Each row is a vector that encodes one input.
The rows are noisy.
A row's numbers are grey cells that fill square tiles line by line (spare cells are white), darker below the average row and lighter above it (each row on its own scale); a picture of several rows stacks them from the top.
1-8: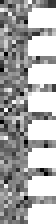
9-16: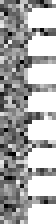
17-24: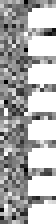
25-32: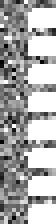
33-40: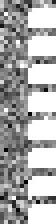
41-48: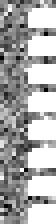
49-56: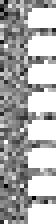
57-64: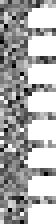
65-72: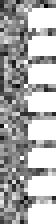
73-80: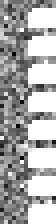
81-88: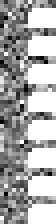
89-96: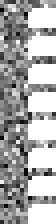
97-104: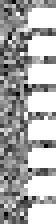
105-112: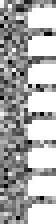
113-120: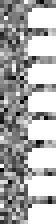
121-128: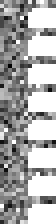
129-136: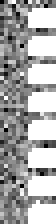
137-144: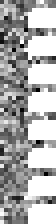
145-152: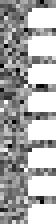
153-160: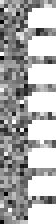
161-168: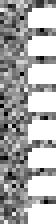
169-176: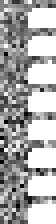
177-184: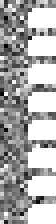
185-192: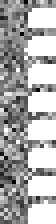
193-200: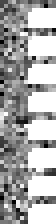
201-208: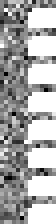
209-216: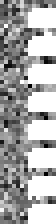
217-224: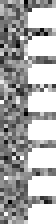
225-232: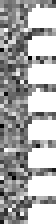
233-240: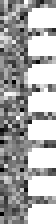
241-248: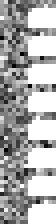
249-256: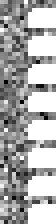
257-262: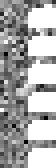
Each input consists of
either one of 8 labels and a node of a 16-node tree, or a point on an 8-point line.
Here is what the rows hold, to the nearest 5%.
About 75% of them hold one of 8 labels and a node of a 16-node tree. The rest hold a point on an 8-point line.
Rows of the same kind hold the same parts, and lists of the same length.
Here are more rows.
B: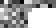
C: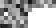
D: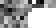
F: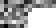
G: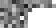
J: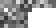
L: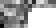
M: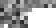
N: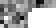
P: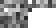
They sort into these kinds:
B, M, P
C, D, F, G, J, L, N

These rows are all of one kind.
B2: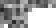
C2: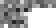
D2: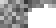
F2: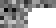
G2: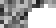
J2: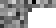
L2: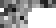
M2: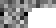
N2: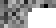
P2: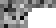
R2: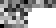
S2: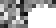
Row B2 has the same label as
G2 and M2.
